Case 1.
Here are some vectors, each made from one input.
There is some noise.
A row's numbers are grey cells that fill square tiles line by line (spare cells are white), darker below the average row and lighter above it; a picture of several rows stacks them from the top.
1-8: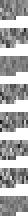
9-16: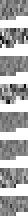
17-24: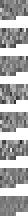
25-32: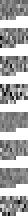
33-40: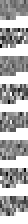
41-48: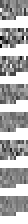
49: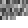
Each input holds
a point on each of two 5-point lines.
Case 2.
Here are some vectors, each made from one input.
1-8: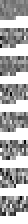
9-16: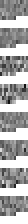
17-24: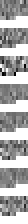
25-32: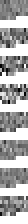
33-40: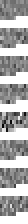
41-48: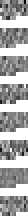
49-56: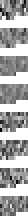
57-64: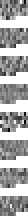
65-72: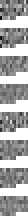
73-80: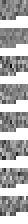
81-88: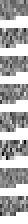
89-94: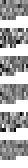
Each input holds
either a point on an 11-point circle, or a fixed value.
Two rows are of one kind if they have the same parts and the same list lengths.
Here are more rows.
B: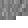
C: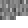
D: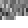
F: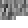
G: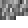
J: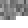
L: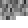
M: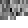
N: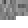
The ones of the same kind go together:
B, C, D, G, J, L, M, N
F

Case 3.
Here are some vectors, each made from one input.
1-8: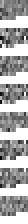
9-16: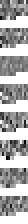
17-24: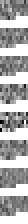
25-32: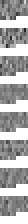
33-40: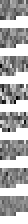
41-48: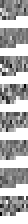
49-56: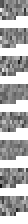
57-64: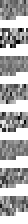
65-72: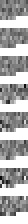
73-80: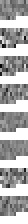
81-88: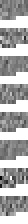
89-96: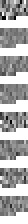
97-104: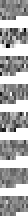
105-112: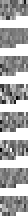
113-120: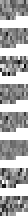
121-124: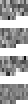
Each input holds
a point on a 5-point line.
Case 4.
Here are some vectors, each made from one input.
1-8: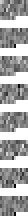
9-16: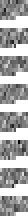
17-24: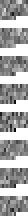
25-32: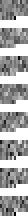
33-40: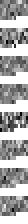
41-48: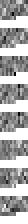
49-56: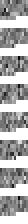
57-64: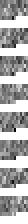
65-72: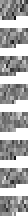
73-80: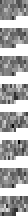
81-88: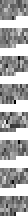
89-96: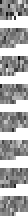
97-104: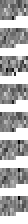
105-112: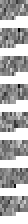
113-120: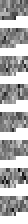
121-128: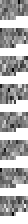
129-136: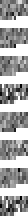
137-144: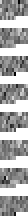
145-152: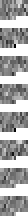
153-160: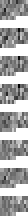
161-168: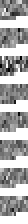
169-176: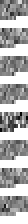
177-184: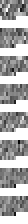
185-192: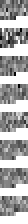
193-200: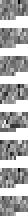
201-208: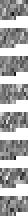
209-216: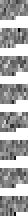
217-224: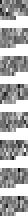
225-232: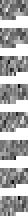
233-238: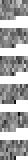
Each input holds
either a point on a 6-point circle, or a fixed value.
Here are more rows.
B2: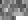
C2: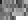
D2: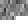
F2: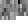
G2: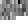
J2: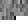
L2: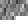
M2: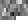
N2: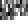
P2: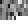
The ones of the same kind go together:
B2, C2, D2, F2, G2, J2, L2, M2, P2
N2

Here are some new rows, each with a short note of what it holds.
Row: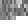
a point on a 6-point circle
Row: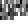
a fixed value
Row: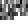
a fixed value
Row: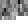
a point on a 6-point circle
